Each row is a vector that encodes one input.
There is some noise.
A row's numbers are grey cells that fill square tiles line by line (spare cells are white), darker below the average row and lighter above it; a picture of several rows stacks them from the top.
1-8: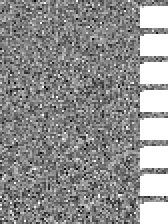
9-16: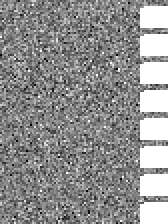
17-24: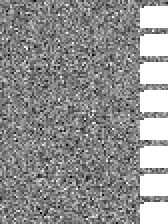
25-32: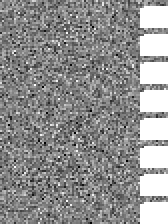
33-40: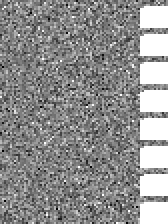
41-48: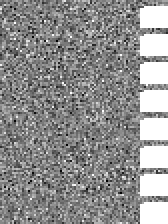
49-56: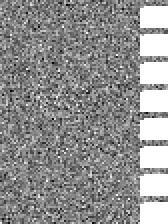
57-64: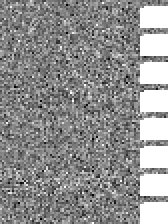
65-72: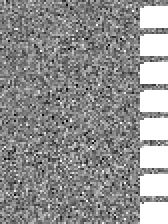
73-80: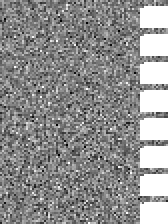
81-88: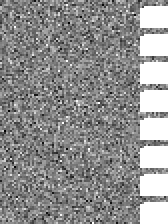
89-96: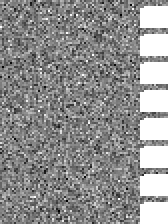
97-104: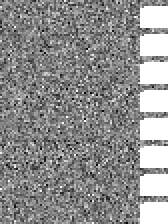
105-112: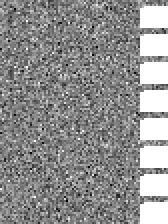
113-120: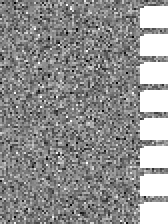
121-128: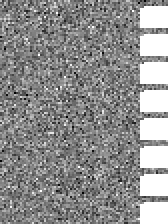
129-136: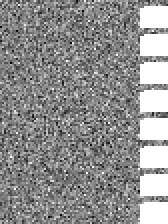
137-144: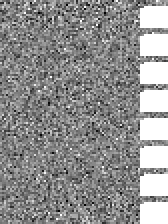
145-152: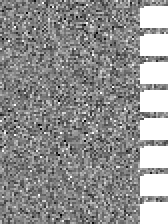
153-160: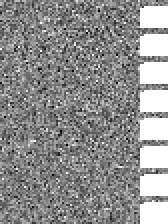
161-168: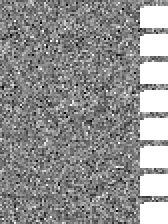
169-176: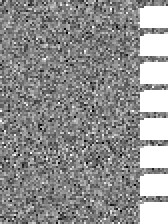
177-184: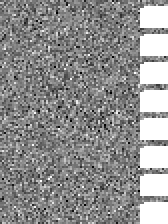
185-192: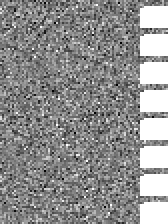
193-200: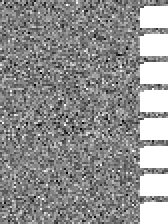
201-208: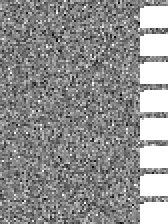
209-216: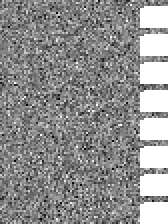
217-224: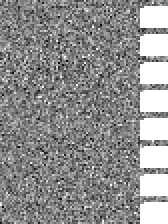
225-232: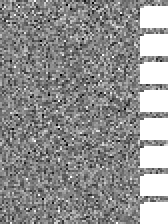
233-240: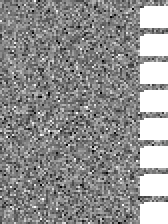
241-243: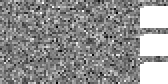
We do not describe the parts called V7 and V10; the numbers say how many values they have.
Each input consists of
two labels (each one of 6), five true/false values, a value of V7 and a value of V10.
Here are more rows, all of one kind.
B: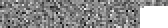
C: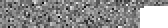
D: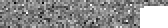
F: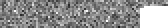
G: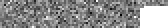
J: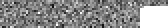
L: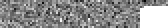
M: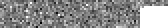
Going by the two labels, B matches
D and J.
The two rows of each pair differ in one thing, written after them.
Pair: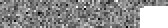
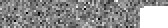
one of the five true/false values
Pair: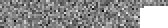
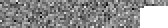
one of the two labels
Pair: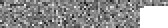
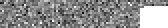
one of the two labels
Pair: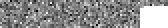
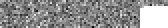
one of the five true/false values
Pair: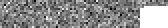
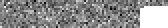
the value of V7
